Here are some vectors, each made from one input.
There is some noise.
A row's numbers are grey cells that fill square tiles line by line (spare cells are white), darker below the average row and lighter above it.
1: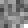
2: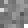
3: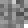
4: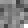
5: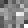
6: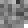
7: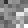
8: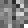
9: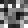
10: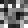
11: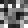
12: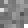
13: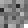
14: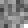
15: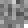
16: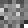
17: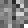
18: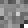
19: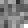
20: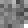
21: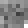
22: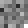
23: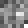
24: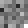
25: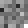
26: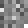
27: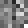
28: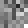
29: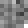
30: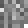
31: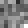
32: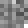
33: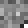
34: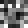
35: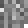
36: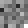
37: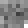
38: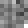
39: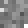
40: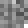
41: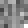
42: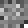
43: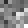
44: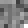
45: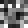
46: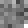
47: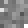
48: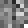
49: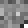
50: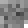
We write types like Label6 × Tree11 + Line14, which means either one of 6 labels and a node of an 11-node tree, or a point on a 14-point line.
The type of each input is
List2(Circle6).
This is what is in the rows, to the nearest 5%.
All of them are lists of up to two points on a 6-point circle: about 10% are empty, 40% hold one and 50% two.
